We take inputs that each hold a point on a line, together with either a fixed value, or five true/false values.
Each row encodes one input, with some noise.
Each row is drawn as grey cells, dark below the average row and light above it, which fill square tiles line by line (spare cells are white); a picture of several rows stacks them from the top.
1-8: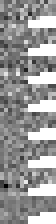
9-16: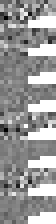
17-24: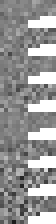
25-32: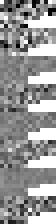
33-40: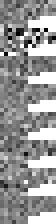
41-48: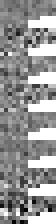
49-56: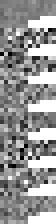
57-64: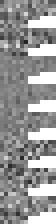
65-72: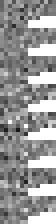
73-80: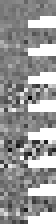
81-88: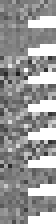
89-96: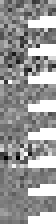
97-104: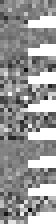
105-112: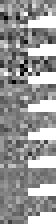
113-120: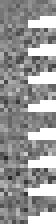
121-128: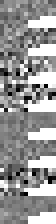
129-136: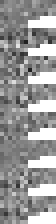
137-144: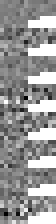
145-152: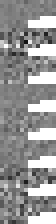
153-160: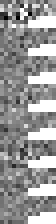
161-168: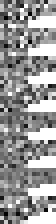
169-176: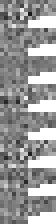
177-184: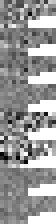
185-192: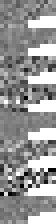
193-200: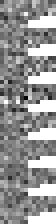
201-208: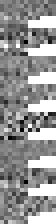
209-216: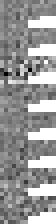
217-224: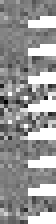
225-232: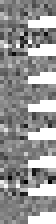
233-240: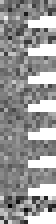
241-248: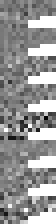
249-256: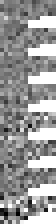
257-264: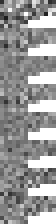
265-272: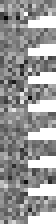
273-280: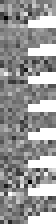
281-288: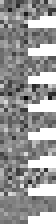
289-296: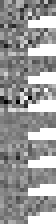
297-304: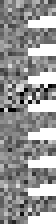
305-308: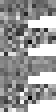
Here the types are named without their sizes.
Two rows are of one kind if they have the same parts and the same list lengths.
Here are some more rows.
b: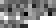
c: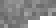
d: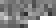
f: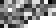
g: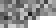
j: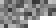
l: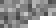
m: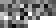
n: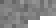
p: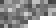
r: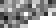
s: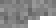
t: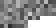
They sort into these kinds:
b, c, d, f, g, j, l, n, p, r, s, t
m

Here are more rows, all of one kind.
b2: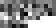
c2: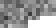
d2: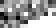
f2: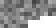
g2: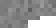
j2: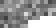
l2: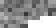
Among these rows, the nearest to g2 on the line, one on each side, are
b2 and l2.
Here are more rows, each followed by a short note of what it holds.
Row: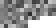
a point on a line and five true/false values
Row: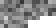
a point on a line
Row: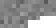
a point on a line
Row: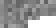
a point on a line and five true/false values
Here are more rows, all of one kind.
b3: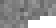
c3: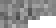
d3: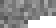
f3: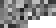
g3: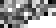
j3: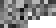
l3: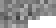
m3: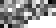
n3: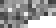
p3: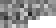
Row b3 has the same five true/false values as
f3, g3, j3 and p3.
